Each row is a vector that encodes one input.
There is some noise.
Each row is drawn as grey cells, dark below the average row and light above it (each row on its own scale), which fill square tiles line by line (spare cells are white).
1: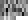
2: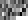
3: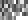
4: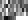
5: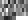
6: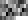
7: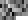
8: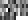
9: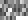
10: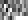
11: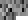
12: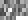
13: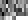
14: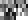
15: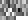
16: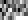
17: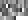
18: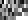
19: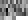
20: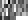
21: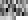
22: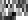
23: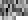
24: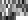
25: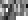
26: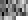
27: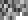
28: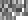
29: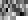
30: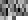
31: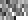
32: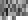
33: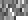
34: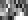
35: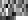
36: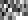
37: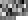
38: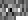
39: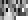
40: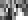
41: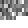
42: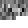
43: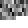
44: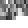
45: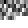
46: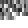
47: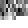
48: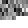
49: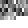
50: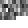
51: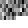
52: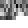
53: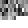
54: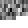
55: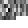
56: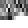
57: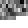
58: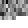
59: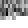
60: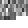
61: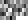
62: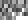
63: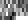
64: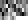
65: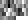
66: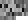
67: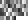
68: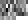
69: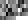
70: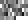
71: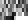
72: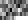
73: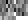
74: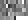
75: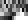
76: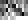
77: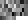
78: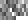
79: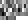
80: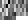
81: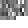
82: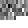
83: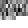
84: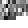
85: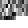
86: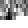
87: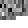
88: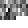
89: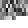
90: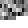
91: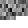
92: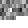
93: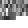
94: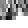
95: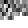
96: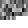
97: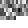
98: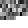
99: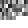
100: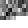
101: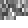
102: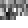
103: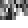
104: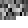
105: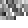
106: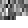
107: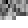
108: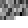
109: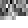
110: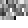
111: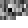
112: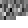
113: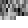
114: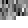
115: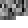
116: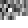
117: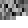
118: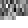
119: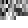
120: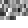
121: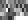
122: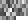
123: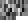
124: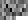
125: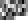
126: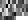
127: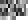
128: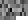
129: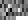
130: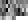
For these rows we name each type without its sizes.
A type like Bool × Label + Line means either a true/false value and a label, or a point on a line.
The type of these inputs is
Bool × (Circle + Label).
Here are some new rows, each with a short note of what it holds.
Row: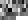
a label and a true/false value
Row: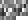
a point on a circle and a true/false value
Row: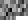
a label and a true/false value
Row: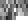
a point on a circle and a true/false value
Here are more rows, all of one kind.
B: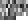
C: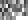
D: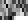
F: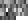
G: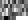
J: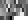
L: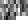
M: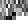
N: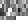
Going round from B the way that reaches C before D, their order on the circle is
B, L, F, C, J, D, M, N, G.
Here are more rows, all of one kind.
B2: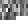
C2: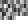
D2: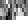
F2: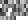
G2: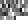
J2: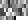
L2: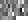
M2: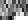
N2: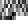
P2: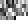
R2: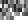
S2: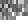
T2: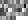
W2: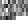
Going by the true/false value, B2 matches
D2, M2, N2 and W2.
